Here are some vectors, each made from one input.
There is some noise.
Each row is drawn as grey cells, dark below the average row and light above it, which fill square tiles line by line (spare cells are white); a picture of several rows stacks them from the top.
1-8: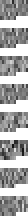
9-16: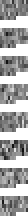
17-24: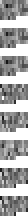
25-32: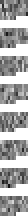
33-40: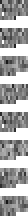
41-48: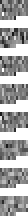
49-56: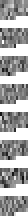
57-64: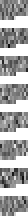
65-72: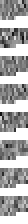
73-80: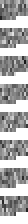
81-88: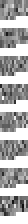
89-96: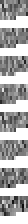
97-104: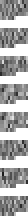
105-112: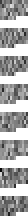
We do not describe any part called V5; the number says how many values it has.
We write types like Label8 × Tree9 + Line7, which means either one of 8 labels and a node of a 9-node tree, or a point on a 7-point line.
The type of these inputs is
Bool × V5 + Line3 × Line3 + List2(Line4).
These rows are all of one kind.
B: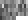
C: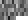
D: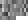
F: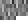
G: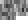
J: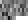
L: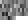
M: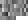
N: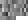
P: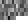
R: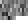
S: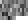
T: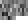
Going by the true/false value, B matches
C, F and P.
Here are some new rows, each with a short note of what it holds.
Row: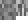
a true/false value and a value of V5
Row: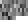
a true/false value and a value of V5
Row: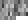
a list of two items
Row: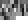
the empty list
